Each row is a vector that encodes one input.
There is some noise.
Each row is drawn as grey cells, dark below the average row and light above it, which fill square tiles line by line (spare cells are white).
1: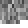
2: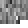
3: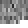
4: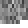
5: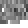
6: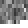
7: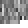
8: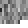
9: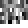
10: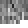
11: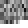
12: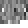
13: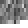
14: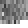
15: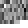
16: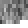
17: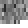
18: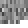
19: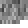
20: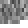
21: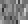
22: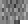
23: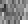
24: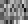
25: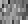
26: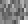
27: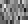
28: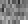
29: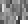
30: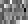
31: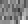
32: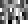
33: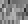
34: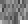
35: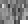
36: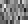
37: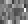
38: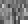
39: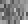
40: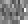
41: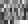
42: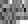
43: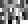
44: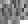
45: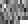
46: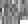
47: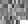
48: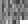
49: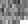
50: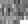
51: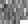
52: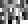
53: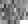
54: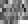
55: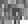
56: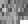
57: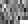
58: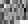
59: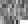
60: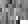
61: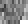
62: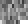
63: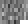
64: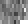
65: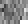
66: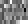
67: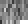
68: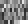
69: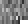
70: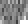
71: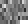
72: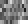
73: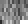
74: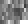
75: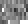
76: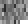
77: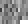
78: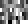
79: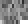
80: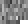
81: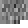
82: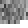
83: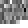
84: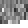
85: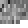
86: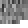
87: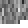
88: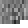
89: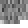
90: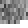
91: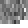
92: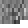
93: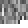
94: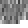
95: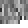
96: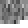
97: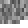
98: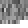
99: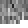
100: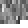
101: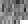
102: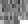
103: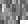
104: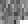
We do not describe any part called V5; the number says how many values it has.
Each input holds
a list of up to three items, each a true/false value and a value of V5.
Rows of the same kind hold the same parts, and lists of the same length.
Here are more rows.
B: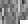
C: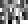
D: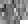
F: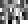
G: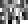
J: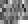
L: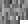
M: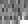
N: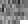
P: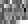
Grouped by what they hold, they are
B, D, L, N
C, F, G
J, P
M

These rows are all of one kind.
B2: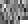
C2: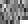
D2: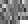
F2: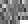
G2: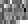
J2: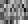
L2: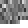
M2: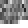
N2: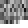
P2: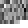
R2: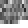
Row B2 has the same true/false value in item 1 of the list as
C2, J2, N2 and P2.
